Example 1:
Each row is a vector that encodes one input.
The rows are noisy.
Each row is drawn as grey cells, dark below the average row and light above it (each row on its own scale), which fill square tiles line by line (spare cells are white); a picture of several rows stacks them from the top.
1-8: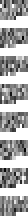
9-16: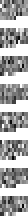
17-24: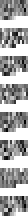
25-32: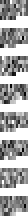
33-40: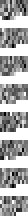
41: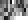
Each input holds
one of 9 labels.
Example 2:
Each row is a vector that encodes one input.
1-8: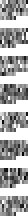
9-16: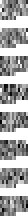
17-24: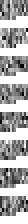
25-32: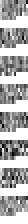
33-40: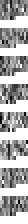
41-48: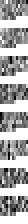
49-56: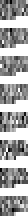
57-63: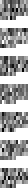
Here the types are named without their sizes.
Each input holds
either a point on a circle, or a fixed value.
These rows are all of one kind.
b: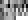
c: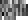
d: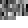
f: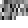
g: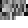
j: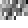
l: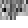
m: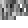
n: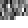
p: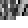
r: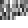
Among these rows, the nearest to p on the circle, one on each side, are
c and j.
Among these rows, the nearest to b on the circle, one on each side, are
d and m.
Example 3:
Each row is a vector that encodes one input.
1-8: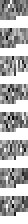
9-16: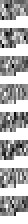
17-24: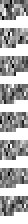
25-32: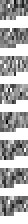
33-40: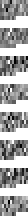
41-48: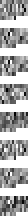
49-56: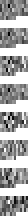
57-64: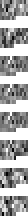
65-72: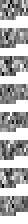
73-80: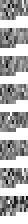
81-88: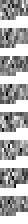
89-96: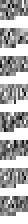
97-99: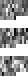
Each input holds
a point on a 10-point line.
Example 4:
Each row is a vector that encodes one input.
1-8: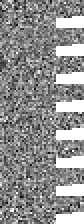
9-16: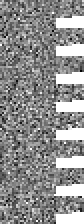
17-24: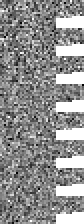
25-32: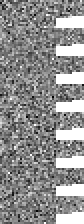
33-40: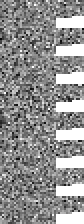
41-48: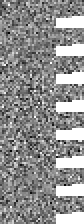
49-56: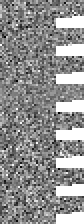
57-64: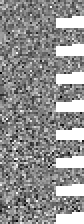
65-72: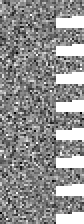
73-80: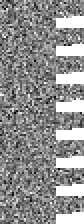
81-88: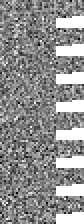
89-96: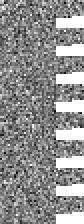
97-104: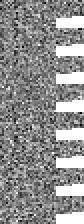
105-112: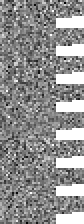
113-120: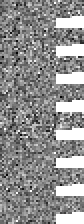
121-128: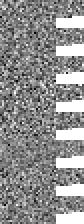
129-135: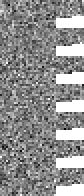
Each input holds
a point on a 10-point line.
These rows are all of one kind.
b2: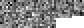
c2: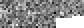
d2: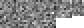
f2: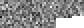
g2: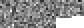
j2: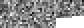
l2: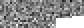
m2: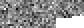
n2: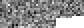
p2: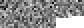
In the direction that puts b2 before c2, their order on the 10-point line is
b2, n2, d2, g2, p2, f2, m2, c2, l2, j2.
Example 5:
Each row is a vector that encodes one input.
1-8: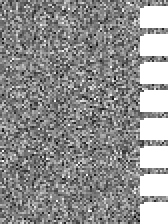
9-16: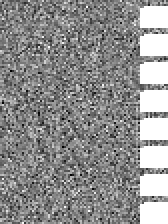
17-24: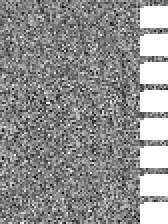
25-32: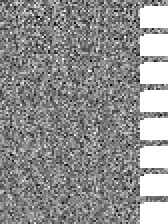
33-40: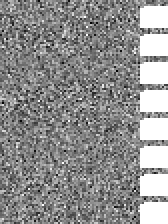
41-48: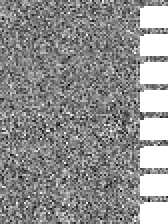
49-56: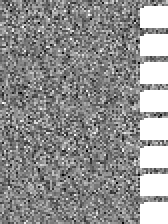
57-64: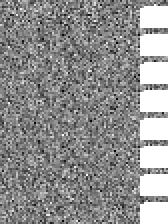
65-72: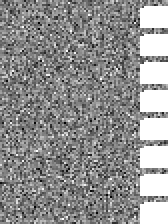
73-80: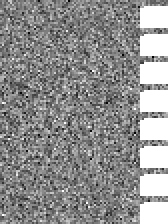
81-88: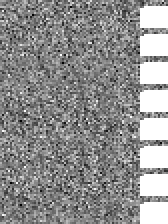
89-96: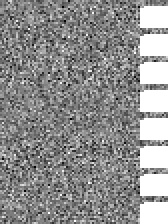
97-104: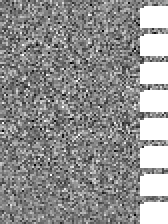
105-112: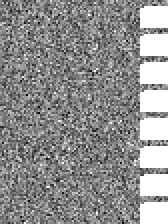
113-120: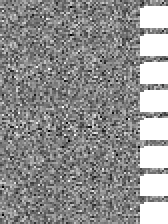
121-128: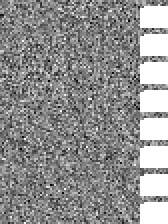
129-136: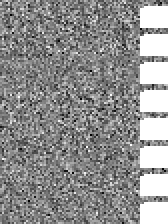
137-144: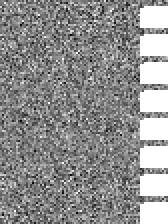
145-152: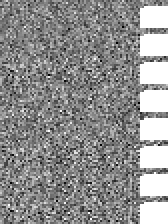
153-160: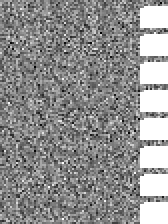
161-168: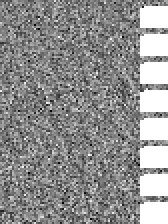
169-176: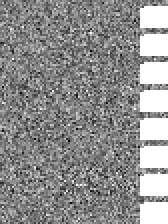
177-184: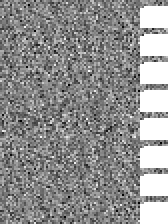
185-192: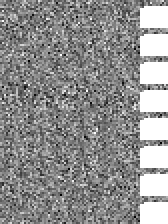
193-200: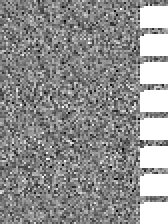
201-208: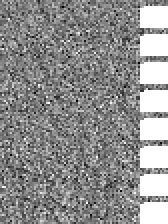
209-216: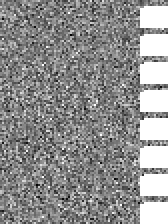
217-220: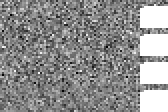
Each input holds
a node of a 16-node tree.
